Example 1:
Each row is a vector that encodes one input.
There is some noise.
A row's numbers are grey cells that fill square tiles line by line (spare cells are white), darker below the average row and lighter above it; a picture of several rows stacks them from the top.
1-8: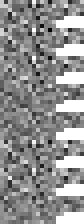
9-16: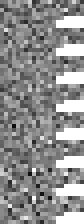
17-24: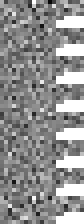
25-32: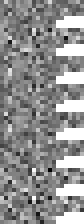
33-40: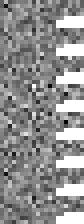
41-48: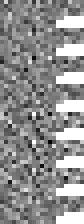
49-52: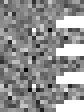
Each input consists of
a point on a 7-point line, together with either a fixed value, or a node of a 7-node tree.
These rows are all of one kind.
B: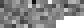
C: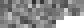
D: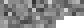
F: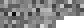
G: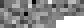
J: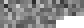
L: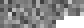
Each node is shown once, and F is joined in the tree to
L.
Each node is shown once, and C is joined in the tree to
B, D and L.
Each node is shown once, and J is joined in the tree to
D.
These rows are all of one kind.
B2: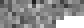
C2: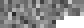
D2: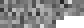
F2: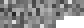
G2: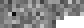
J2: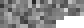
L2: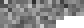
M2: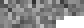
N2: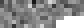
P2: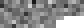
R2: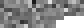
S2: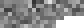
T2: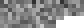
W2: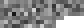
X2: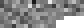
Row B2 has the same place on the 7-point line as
D2, L2, M2 and T2.
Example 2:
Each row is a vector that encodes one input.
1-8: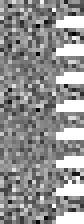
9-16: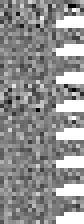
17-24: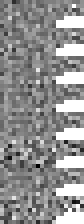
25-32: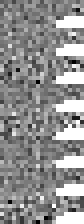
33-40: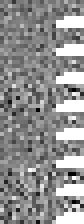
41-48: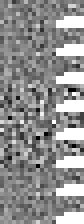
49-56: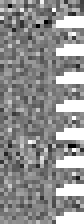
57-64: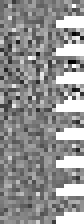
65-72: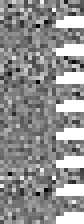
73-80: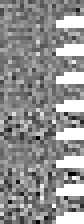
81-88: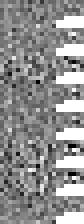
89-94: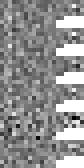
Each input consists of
either a point on a 6-point line and a point on an 8-point line, or a node of a 9-node tree.
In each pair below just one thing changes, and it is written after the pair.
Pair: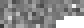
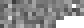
the place on the 6-point line
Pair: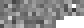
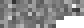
the place on the 8-point line
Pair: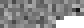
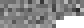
the place on the 8-point line
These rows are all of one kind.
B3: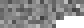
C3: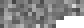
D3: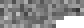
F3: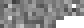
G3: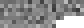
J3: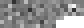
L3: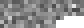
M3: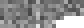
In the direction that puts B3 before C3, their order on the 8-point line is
M3, B3, G3, D3, C3, F3, L3, J3.
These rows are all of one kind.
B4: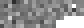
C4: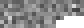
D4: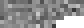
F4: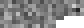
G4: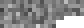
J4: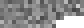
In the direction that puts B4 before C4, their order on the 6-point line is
B4, D4, G4, F4, C4, J4.
